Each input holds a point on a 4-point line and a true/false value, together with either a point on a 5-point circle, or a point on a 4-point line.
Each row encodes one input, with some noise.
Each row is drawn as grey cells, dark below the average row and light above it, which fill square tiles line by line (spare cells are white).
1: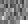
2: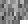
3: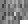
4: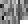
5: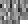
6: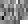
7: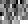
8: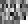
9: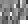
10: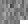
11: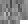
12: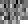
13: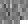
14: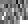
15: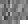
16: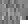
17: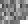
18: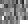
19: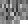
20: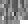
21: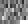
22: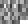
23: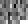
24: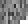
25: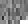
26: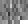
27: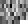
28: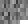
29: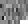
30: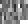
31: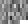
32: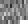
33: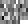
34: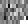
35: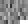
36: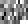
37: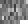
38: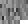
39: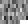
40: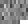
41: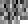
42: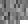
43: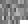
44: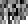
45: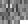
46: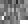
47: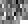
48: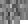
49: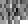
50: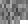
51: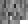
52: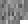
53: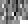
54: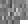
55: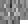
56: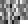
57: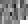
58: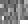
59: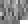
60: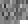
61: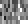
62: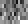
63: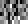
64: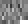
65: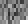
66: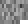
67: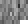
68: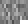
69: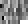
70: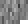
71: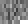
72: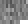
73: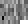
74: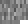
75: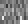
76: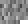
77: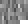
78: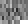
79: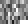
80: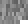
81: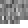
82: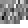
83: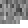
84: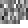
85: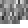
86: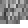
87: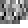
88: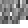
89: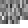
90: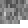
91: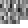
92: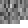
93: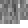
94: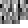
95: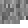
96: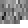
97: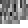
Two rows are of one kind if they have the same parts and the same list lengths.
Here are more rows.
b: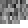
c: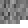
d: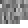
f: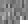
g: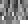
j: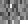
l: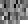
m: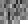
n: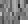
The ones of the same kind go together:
b, d, f, g
c, j, l, m, n

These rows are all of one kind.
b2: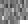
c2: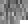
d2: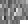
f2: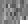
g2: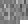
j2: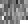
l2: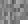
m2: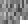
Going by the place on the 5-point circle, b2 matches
g2 and l2.
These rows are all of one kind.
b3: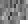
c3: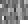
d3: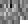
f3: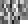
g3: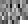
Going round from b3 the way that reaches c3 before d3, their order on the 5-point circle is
b3, f3, g3, c3, d3.
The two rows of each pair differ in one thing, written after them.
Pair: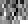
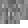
the place on the 5-point circle
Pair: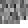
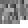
the place on the 4-point line
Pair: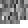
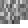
the place on the 5-point circle
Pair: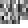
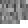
the place on the 4-point line
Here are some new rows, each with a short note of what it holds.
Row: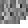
a point on a 5-point circle, a point on a 4-point line and a true/false value
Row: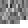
a point on a 5-point circle, a point on a 4-point line and a true/false value
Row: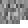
a point on a 5-point circle, a point on a 4-point line and a true/false value
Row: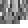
a point on each of two 4-point lines and a true/false value
